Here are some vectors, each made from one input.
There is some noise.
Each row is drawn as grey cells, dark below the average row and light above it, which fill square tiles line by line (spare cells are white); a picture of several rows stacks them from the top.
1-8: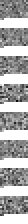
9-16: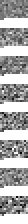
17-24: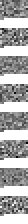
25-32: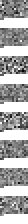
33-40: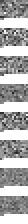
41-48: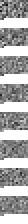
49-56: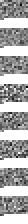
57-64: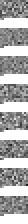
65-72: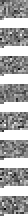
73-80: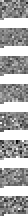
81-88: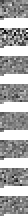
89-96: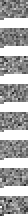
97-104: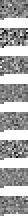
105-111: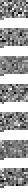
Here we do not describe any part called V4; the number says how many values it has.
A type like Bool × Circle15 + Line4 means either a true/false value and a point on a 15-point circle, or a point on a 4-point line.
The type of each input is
Bool × List2(V4) + Label5 × Line5.
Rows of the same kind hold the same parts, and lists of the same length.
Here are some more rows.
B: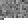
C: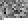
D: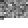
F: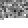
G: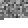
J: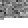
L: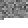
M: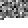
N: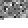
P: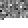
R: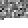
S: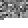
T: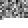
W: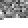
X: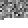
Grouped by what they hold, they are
B, L, M, P
C, F, R, W, X
D, G, N
J, S, T

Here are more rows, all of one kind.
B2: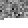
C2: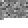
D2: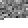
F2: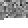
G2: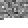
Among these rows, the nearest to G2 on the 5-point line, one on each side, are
C2 and F2.
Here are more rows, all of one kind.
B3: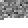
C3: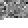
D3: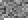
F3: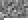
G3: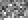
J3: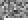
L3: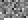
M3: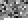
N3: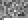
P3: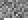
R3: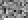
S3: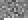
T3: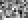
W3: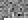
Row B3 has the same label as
G3, N3 and S3.
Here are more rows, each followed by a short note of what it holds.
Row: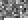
a true/false value, together with the empty list
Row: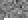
a true/false value, together with a list of two items
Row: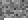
a true/false value, together with a list of one item
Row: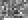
a true/false value, together with the empty list
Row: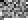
a true/false value, together with the empty list
